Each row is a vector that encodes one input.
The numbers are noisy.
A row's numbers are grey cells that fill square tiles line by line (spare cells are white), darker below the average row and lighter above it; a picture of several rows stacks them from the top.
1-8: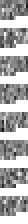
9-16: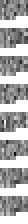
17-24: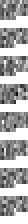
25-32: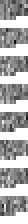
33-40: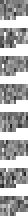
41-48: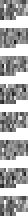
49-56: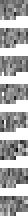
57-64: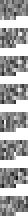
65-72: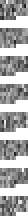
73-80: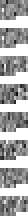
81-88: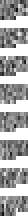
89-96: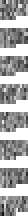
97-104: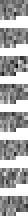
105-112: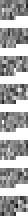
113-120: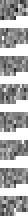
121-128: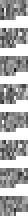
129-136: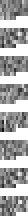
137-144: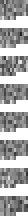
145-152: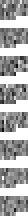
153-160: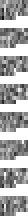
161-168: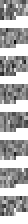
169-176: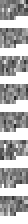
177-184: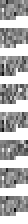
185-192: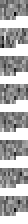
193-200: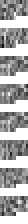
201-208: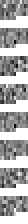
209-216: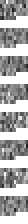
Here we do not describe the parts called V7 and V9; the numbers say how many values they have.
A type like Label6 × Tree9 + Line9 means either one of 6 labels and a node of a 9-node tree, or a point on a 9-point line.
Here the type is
Bool × (Line11 + V7) + V9.
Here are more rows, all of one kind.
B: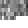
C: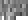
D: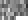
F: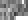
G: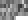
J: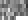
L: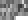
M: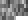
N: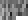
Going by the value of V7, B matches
C, D and J.
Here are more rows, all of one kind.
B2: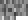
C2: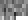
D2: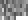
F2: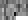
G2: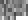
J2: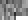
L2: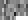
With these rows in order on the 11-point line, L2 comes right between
B2 and G2.
